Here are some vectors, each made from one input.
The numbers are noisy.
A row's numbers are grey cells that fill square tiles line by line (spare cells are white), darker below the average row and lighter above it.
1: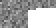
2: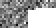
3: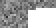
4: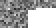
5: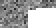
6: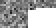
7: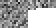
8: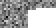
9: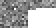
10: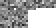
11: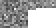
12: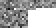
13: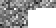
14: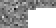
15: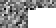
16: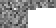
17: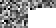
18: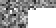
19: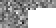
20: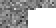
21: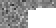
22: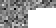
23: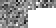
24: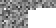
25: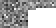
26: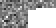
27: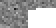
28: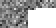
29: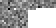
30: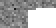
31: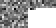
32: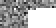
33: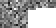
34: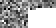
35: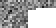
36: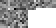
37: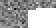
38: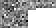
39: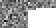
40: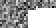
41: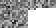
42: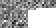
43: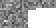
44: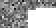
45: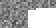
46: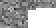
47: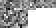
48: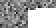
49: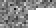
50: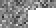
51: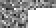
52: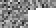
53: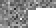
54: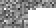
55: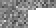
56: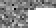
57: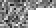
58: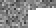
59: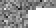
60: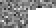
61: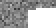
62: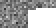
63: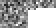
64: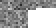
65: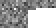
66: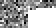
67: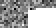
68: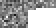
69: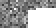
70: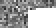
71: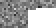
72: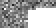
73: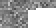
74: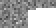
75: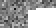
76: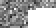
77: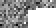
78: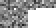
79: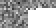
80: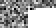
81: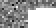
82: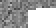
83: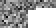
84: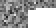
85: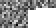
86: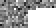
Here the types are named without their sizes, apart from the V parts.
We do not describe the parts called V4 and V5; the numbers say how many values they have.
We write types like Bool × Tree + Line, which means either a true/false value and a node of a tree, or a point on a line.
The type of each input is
Bool × Line × Line × V5 + V4.
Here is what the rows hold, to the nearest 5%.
About 60% of them hold a point on each of two lines, a true/false value and a value of V5. The rest hold a value of V4.
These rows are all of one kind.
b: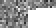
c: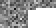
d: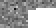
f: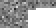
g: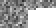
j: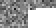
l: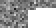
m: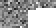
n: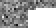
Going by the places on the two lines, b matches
c, g and l.
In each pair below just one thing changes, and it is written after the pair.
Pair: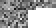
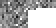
the true/false value
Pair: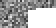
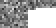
the true/false value
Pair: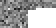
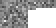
the value of V5
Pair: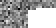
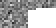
the true/false value
